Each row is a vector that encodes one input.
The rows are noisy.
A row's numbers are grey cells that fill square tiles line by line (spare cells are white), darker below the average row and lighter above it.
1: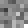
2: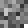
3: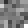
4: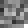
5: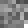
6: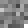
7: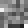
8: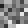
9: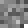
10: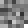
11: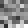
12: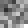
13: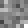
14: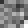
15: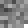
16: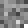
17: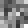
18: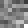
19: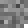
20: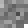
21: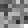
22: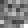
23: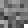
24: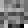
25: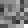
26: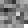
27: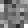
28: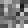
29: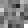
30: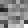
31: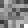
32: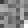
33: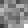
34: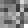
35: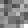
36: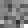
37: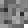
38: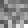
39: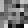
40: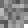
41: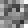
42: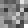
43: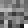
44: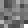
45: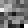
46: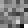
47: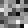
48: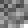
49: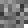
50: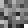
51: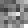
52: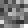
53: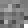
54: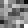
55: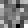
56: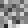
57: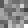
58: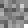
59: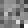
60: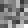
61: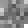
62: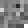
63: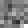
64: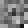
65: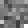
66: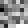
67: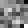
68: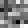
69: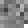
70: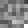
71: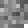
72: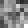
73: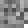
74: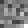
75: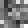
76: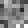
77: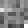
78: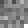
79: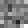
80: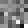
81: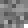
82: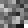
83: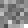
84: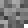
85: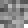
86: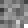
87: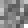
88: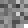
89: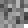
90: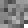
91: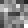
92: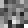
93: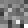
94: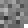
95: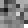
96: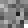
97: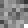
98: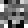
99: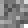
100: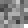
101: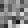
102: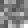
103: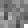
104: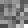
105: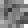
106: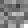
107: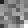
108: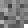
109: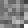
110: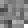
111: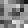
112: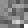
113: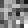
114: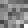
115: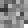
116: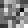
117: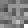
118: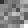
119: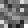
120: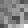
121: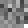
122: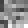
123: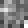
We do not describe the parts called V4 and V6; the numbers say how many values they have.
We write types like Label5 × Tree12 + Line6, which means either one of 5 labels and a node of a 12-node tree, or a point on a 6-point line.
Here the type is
Bool × (Line5 + V6) × V4.
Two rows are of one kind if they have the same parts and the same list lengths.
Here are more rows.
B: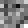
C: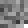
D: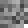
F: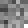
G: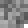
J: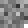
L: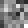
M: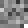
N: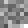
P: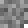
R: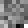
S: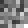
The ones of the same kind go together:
B, C, D, G, J, L, N, R, S
F, M, P

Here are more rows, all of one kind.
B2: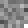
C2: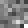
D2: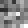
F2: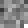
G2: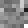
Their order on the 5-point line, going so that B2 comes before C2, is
G2, B2, F2, C2, D2.
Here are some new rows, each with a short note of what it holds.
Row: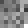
a point on a 5-point line, a true/false value and a value of V4
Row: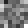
a true/false value, a value of V4 and a value of V6
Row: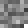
a point on a 5-point line, a true/false value and a value of V4
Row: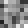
a true/false value, a value of V4 and a value of V6
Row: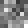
a true/false value, a value of V4 and a value of V6
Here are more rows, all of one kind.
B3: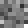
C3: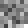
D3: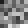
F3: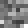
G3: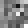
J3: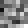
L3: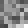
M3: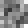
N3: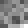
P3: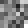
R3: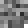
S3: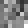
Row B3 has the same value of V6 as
F3 and J3.
